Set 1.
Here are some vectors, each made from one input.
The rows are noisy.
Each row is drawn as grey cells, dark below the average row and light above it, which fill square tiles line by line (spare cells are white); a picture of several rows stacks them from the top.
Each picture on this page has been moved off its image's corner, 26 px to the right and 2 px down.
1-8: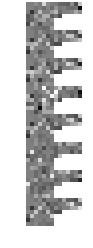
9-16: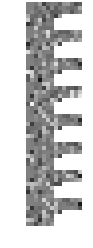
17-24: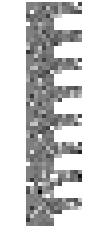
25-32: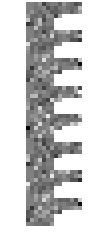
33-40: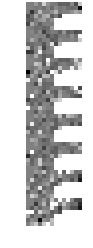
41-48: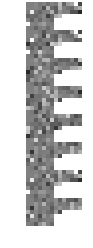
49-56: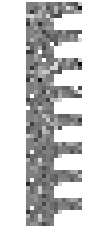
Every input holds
three true/false values.
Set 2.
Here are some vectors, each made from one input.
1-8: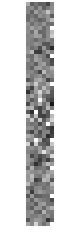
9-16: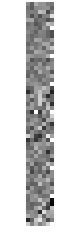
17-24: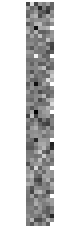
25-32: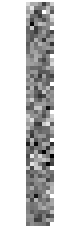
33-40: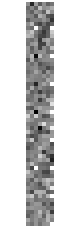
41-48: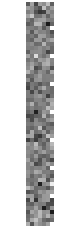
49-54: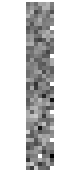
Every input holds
either a fixed value, or three true/false values.
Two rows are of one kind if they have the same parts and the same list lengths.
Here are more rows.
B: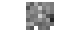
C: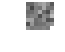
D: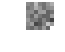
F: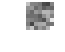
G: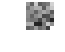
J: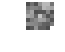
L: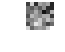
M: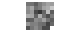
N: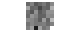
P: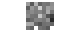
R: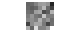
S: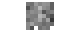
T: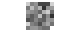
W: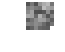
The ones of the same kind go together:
B, C, D, F, G, L, N, P, R, S, T
J, M, W

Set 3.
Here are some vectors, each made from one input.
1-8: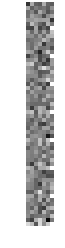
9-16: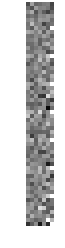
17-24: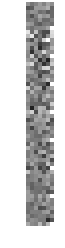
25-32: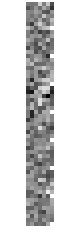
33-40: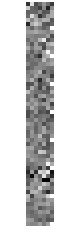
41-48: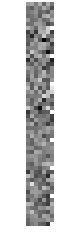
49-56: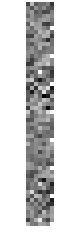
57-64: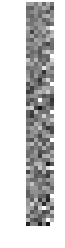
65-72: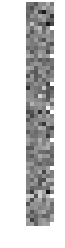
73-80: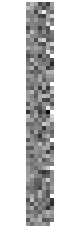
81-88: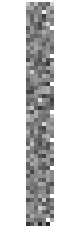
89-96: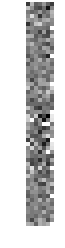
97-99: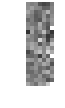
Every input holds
three true/false values.
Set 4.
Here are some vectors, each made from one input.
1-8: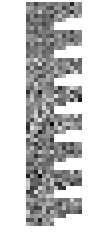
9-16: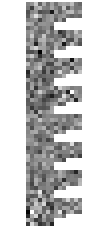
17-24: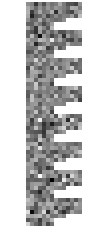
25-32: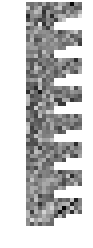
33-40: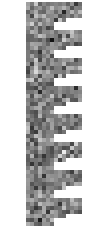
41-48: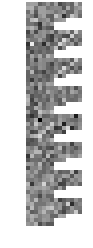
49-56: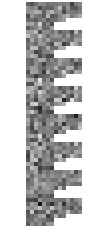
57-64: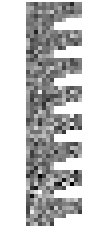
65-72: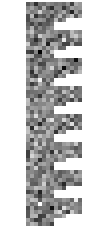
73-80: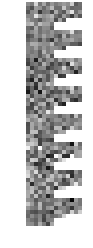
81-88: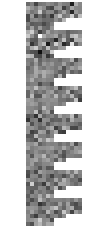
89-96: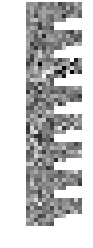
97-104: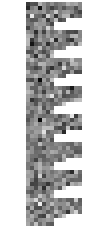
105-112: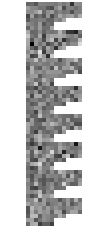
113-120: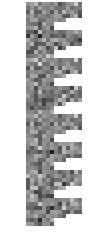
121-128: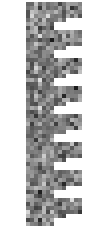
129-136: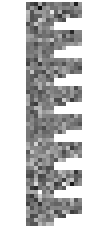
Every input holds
three true/false values.
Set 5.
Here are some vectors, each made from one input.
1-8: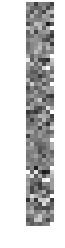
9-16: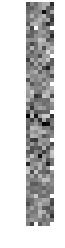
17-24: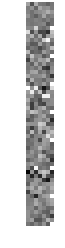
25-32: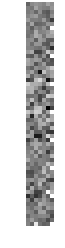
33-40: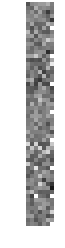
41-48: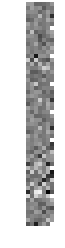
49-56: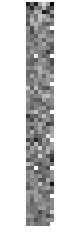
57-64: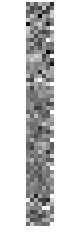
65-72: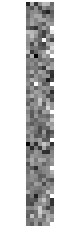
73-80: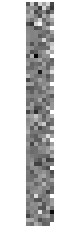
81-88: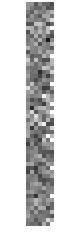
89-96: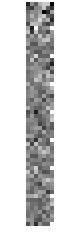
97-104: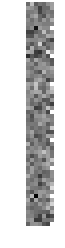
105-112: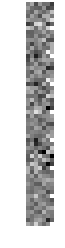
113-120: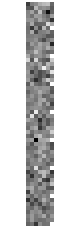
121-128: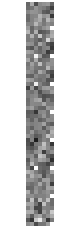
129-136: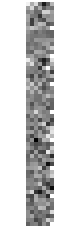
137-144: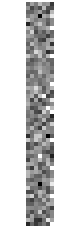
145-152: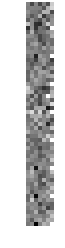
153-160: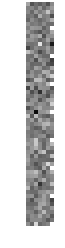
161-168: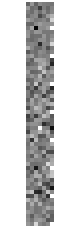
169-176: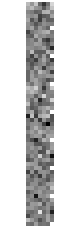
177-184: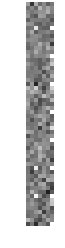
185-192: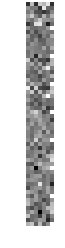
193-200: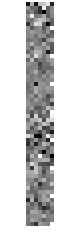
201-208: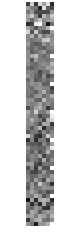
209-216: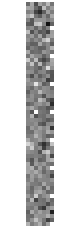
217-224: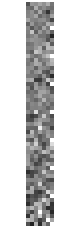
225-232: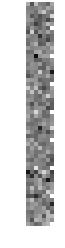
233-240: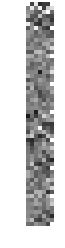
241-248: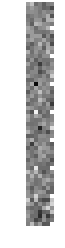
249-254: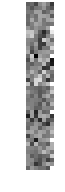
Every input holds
either a fixed value, or three true/false values.
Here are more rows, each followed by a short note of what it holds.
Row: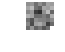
a fixed value
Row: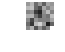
a fixed value
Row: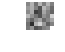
a fixed value
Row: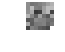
a fixed value
